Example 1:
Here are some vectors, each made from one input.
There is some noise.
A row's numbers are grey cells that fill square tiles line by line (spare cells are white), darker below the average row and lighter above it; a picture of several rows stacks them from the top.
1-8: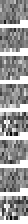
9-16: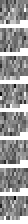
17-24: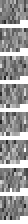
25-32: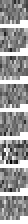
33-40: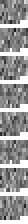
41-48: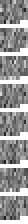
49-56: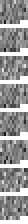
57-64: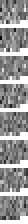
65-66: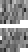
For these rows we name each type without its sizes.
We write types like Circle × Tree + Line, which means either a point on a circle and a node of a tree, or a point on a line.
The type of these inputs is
List(Line).
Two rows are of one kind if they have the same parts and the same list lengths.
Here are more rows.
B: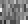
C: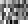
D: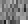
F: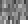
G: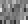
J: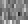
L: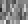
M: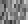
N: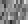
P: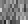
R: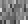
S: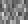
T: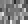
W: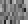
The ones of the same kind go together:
B, D, G, M, N, P, R, W
C
F, J, L, S, T

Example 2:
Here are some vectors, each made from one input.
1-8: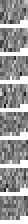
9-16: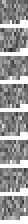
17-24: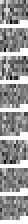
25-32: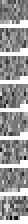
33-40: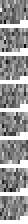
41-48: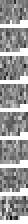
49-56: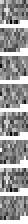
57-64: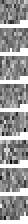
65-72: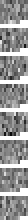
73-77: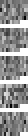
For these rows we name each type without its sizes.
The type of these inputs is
List(Line).
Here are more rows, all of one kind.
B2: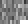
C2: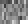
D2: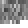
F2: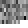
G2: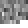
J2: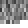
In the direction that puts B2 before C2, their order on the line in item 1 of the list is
B2, G2, D2, C2, J2, F2.
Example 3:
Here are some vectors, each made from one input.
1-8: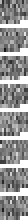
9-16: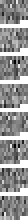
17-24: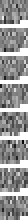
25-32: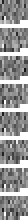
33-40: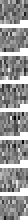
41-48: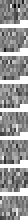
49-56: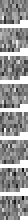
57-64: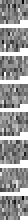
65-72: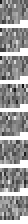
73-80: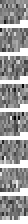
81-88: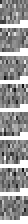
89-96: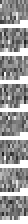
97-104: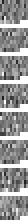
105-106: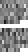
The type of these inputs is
Line11 + Line12.
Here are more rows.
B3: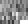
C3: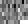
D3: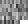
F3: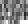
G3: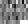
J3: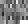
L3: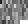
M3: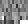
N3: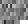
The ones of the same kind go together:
B3, D3, L3, M3, N3
C3, F3, G3, J3

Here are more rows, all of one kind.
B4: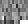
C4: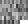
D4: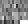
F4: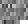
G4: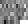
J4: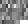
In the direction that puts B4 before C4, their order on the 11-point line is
B4, D4, C4, J4, F4, G4.
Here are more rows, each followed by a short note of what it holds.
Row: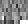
a point on an 11-point line
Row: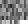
a point on a 12-point line
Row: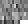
a point on an 11-point line
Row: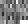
a point on a 12-point line
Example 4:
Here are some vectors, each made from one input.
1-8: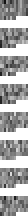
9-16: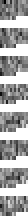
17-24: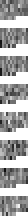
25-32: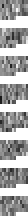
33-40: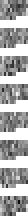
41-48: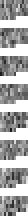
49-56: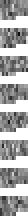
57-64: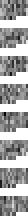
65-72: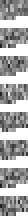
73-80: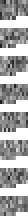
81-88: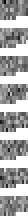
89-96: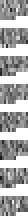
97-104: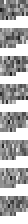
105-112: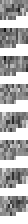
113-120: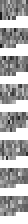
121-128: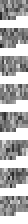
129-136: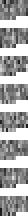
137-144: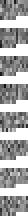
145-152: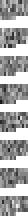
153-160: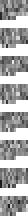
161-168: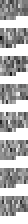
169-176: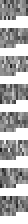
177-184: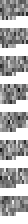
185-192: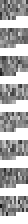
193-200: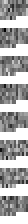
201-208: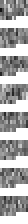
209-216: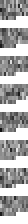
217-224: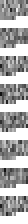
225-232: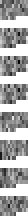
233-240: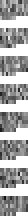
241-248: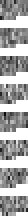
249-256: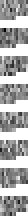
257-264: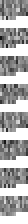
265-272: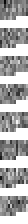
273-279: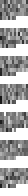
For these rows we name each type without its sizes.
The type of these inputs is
(Bool × Bool × Bool + Unit) × Line.
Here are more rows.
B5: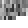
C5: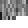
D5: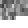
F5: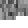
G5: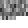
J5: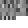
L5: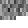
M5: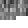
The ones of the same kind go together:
B5, C5, J5
D5, F5, G5, L5, M5

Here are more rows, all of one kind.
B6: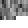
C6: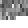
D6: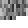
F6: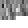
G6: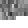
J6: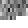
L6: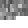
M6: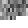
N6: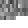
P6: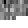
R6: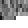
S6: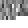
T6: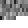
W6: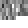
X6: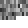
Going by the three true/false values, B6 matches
C6, G6, S6 and T6.
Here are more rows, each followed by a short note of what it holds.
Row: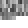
a point on a line
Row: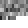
a point on a line
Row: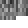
a point on a line and three true/false values
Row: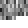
a point on a line and three true/false values
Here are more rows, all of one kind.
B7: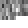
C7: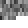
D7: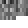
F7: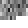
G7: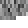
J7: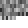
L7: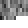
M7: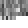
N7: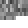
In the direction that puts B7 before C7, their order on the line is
J7, M7, B7, N7, D7, L7, C7, G7, F7.
